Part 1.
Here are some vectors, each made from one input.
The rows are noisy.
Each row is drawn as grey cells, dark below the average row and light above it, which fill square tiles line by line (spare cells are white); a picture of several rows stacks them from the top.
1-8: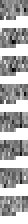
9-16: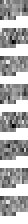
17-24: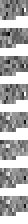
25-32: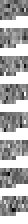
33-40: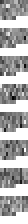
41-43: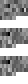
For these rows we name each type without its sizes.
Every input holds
either a point on a circle and a true/false value, or a fixed value.
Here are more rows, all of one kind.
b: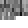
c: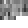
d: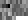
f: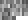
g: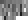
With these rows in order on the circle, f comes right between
c and g.
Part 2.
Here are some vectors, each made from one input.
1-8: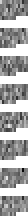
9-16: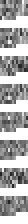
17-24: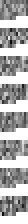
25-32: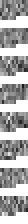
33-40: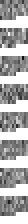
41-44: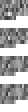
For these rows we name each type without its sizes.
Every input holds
either a fixed value, or a point on each of two lines, or three true/false values.
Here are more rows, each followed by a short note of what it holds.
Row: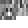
a fixed value
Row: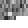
a fixed value
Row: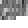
three true/false values
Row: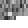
a fixed value
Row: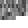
three true/false values
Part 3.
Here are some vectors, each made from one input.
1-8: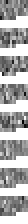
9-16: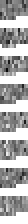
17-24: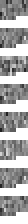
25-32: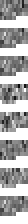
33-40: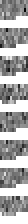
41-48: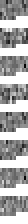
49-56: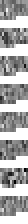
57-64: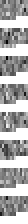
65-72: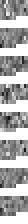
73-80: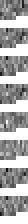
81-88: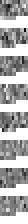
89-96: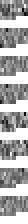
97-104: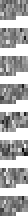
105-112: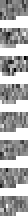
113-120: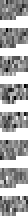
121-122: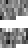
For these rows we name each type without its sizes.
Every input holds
either a node of a tree, or four true/false values.
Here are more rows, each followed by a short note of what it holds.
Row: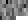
four true/false values
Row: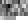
a node of a tree
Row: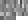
four true/false values
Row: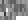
four true/false values
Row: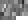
four true/false values
